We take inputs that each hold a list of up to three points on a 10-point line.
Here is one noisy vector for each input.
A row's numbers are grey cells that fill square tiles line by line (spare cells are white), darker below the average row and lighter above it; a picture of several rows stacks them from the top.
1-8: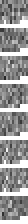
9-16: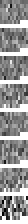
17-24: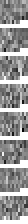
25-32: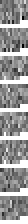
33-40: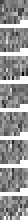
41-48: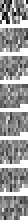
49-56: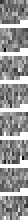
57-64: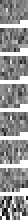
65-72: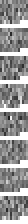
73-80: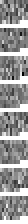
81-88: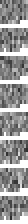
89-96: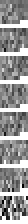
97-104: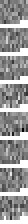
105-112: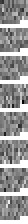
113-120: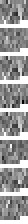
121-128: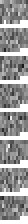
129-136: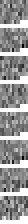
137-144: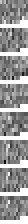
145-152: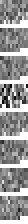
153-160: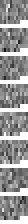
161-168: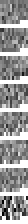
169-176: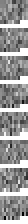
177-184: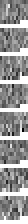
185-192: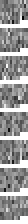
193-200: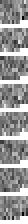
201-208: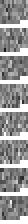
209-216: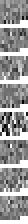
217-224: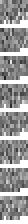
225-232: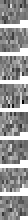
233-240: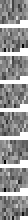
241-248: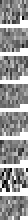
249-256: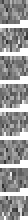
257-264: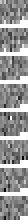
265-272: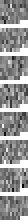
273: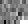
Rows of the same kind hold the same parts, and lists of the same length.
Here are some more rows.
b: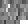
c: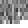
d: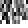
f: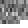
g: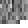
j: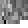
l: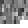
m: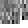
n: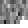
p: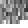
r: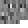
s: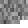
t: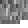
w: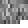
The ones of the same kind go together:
b, j, l, n, w
c, p
d
f, g, m, r, s, t

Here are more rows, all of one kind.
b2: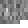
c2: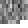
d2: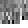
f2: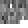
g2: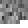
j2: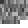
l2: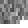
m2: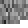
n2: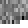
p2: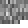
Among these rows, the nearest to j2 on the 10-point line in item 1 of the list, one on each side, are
l2 and m2.
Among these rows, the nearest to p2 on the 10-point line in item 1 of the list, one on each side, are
b2 and n2.
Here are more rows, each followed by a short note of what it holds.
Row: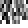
the empty list
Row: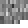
a list of two items
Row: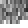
a list of one item
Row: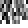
the empty list
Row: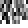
the empty list
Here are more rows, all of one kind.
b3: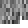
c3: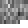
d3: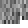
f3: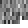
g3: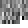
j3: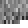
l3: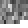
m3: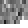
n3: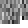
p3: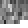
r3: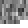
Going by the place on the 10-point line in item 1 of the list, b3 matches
d3, f3, g3 and n3.
